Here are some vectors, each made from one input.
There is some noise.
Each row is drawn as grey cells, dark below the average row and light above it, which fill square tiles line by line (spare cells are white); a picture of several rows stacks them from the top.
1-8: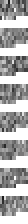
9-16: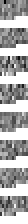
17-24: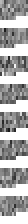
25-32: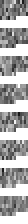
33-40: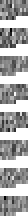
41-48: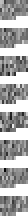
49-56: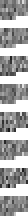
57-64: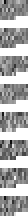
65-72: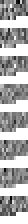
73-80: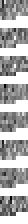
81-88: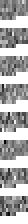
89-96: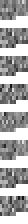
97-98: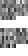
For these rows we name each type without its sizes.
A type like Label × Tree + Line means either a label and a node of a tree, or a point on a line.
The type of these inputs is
List(Line) + Tree.
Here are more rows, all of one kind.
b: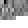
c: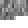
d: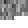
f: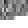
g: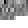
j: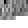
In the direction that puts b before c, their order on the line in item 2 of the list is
f, d, g, j, b, c.
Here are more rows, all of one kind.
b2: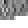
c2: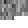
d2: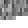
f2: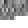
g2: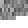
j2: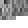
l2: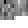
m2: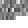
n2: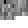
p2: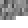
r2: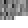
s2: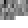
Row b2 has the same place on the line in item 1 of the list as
f2 and j2.
